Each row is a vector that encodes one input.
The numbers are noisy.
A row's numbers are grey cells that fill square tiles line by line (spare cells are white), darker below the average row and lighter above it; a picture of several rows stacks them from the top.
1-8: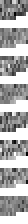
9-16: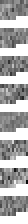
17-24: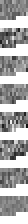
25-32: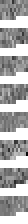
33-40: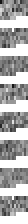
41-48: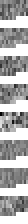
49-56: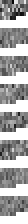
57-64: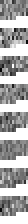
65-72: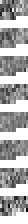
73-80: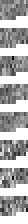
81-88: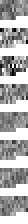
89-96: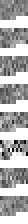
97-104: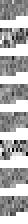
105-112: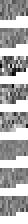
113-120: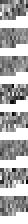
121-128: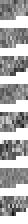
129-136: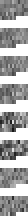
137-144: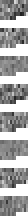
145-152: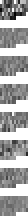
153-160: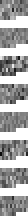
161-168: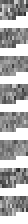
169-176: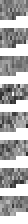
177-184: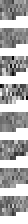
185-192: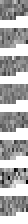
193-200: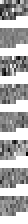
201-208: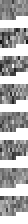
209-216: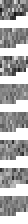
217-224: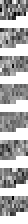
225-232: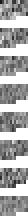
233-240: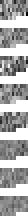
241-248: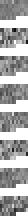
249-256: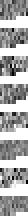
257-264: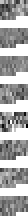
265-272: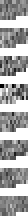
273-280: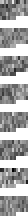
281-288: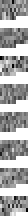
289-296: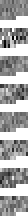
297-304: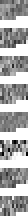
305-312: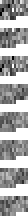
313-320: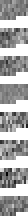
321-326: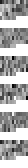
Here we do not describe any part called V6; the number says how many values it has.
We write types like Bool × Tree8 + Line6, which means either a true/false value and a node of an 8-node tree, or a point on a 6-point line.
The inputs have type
(Bool × Bool × Bool + Unit) × Label8 + Label7 × Line4 × Line4 × Tree8 × V6.
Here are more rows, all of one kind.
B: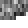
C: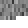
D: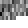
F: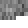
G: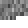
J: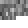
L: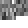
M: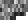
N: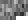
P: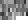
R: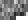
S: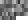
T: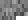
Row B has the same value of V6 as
F, J, M and R.
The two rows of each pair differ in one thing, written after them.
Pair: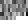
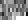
the place on one of the two 4-point lines
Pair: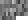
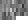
the place on one of the two 4-point lines
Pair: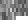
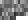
the label
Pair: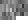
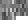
the value of V6
